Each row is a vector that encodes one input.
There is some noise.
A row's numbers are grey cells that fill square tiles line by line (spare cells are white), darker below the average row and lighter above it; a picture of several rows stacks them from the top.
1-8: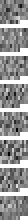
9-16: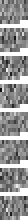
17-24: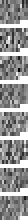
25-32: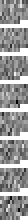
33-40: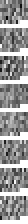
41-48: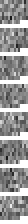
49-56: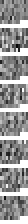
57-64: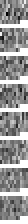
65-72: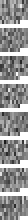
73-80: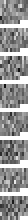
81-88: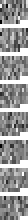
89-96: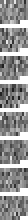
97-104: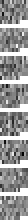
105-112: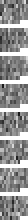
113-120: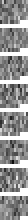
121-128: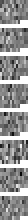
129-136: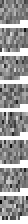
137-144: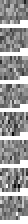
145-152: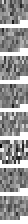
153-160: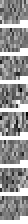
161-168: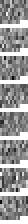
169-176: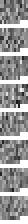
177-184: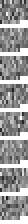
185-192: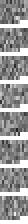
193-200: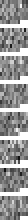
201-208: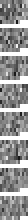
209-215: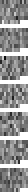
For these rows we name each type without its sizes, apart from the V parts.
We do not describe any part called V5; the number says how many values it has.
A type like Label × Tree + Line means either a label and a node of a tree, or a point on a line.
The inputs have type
(Label + Line) × Tree × V5.
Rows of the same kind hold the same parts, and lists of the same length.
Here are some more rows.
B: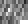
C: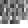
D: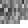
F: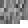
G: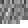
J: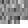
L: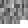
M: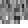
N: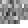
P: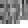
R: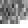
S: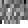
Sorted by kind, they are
B, F, G, J, L, M, P, S
C, D, N, R

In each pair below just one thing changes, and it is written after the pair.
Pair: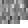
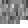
the value of V5
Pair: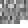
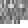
the place on the line
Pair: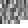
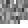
the place on the line
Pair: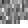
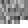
the node of the tree
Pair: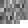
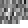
the node of the tree
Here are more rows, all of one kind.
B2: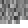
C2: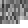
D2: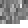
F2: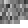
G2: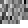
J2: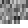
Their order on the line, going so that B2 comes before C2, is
J2, B2, G2, F2, D2, C2.
